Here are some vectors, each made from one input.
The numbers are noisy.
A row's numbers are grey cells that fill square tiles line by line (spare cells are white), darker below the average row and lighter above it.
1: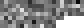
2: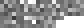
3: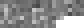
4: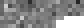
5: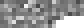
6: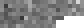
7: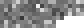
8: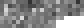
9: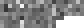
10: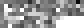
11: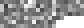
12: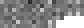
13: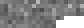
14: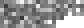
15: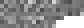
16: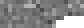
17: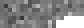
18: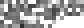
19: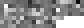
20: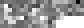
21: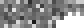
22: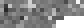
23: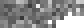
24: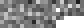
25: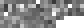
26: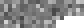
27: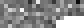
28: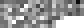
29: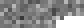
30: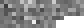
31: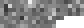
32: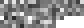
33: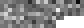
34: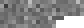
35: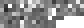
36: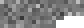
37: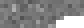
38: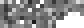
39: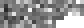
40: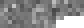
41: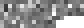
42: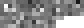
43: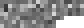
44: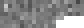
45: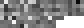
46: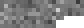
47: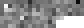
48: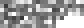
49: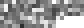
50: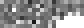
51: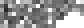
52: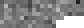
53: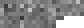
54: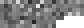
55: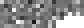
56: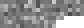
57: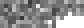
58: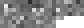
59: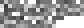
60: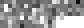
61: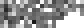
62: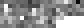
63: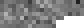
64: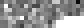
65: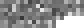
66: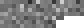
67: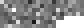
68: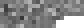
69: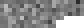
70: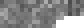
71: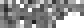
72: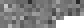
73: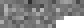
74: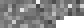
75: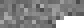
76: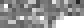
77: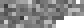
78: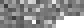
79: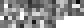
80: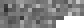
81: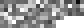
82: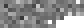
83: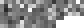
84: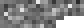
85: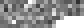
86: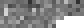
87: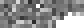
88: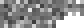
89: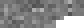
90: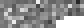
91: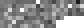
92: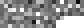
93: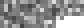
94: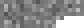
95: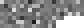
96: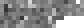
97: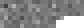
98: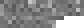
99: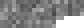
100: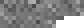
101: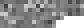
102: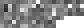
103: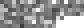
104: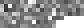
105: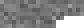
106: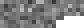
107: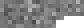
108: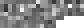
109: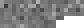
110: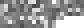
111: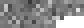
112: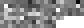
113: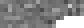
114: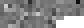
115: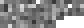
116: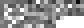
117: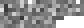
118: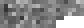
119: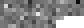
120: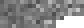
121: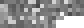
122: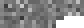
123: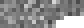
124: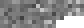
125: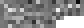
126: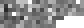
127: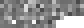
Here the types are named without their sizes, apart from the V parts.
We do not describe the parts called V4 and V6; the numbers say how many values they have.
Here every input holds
either a fixed value, or a label, a true/false value, a value of V4 and a value of V6.
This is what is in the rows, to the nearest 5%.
About 5% of them hold a fixed value. The rest hold a label, a true/false value, a value of V4 and a value of V6.
